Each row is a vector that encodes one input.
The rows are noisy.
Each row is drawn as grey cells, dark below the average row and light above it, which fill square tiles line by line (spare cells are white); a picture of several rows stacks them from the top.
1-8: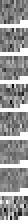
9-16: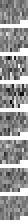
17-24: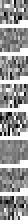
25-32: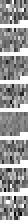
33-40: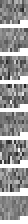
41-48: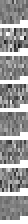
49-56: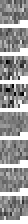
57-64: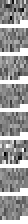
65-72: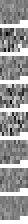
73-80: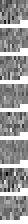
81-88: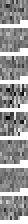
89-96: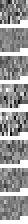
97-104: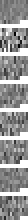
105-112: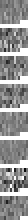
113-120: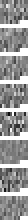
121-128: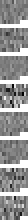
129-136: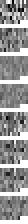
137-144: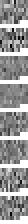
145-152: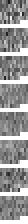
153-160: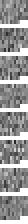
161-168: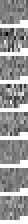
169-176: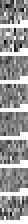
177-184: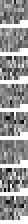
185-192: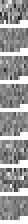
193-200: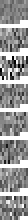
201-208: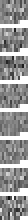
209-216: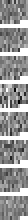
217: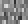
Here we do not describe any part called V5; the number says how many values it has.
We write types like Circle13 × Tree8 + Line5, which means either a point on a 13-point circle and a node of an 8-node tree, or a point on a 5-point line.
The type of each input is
Label11 + (Line7 + V5) × Line11.
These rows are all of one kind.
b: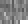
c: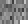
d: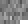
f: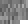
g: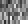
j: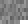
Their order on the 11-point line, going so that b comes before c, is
b, g, d, f, c, j.
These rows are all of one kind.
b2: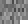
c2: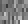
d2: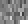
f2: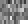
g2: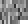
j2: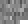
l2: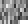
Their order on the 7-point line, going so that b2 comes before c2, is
d2, b2, g2, j2, c2, l2, f2.
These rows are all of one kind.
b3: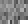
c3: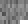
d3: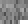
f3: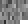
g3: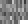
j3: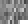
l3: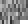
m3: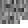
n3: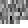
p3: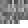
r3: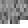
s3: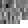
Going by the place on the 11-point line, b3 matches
d3, f3 and m3.
